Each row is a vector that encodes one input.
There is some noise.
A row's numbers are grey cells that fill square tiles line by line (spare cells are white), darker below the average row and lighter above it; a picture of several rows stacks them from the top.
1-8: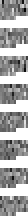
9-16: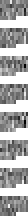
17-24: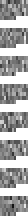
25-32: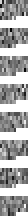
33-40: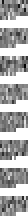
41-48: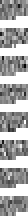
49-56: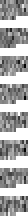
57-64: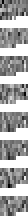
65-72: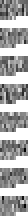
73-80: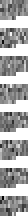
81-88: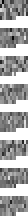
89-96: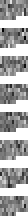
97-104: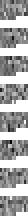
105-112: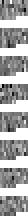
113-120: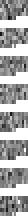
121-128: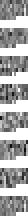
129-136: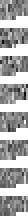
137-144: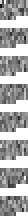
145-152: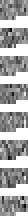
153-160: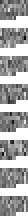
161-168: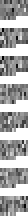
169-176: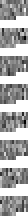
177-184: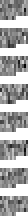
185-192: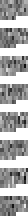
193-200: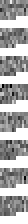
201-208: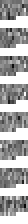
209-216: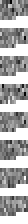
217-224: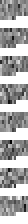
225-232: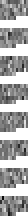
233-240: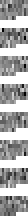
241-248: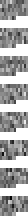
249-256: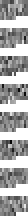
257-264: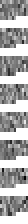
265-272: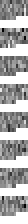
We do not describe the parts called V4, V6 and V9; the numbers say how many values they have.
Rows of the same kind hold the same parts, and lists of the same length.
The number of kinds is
4.
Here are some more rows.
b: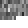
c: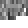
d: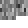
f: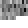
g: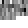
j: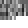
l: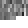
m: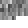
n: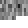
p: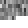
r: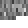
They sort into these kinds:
b, c, l, r
d, m, n, p
f, g
j

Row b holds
one of 11 labels, a true/false value and a value of V6.
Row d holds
one of 11 labels, a true/false value, a value of V4 and a value of V9.
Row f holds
one of 8 labels, a value of V4 and a value of V9.
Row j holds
one of 8 labels and a value of V6.
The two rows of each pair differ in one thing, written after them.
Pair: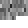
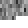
the value of V9
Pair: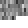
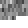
the value of V9
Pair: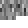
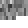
the value of V9
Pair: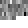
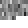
the value of V9
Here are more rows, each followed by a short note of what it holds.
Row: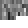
one of 11 labels, a true/false value and a value of V6
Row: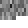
one of 11 labels, a true/false value, a value of V4 and a value of V9
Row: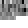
one of 8 labels, a value of V4 and a value of V9
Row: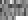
one of 11 labels, a true/false value, a value of V4 and a value of V9
